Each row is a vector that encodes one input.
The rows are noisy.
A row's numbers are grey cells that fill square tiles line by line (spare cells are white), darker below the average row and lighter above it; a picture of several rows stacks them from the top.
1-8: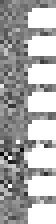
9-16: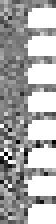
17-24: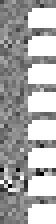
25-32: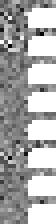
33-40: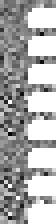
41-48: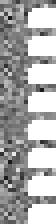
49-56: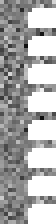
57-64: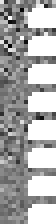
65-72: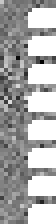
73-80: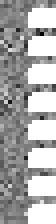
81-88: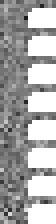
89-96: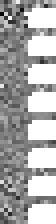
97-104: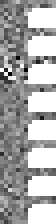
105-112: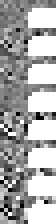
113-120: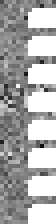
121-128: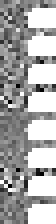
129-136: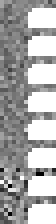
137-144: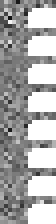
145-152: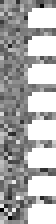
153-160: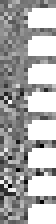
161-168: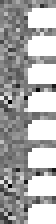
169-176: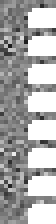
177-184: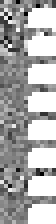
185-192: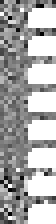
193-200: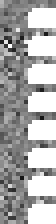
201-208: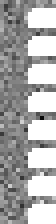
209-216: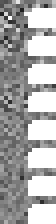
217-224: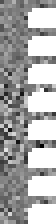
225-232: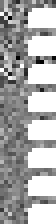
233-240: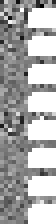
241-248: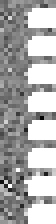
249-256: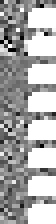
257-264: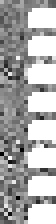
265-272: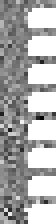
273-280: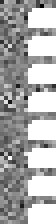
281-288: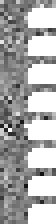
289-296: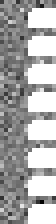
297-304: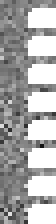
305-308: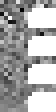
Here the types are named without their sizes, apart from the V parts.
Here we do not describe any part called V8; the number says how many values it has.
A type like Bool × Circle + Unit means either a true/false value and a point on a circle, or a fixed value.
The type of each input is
List(Label × V8).
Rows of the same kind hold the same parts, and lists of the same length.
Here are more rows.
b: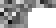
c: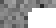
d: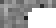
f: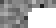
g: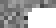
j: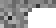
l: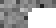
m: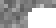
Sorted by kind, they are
b
c, d, f, g, l
j, m

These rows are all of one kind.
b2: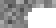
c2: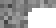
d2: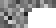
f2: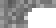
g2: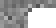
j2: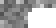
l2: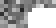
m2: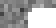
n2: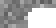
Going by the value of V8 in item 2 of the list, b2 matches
c2, g2 and j2.
